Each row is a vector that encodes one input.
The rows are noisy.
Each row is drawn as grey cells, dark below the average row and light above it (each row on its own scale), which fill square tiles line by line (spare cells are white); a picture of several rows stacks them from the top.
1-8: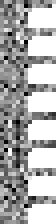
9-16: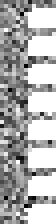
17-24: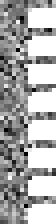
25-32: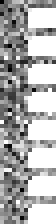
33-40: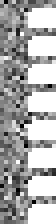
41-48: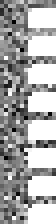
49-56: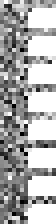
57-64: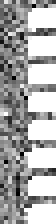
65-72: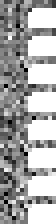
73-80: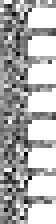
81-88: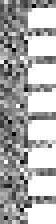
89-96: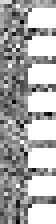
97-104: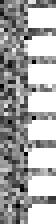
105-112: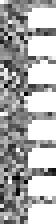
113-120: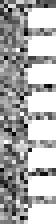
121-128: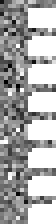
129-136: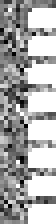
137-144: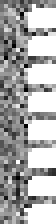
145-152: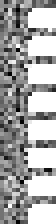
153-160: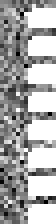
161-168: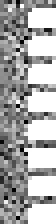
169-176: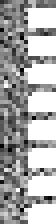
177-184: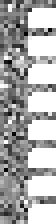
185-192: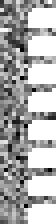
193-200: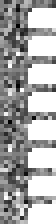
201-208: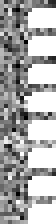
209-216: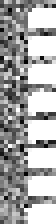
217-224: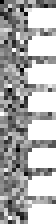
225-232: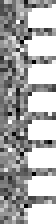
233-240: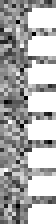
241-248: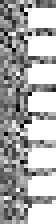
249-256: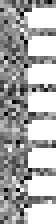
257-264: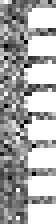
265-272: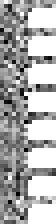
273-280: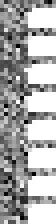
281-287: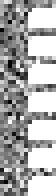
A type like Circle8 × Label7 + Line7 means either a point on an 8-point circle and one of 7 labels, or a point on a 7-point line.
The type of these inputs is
Line8 + Line9 × List2(Line4) + Line12.
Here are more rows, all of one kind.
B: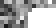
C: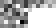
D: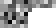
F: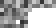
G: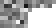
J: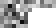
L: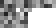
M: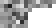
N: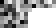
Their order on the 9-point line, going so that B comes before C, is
B, N, F, L, G, C, D, M, J.
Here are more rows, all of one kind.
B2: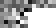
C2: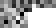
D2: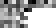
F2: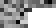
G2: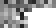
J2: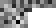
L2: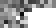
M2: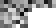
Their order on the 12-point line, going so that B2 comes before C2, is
D2, G2, L2, B2, C2, J2, M2, F2.
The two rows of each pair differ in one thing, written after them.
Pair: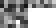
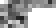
the place on the 9-point line
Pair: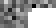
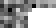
the place on the 4-point line in item 2 of the list
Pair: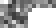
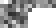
the place on the 4-point line in item 1 of the list
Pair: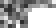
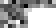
the place on the 4-point line in item 2 of the list
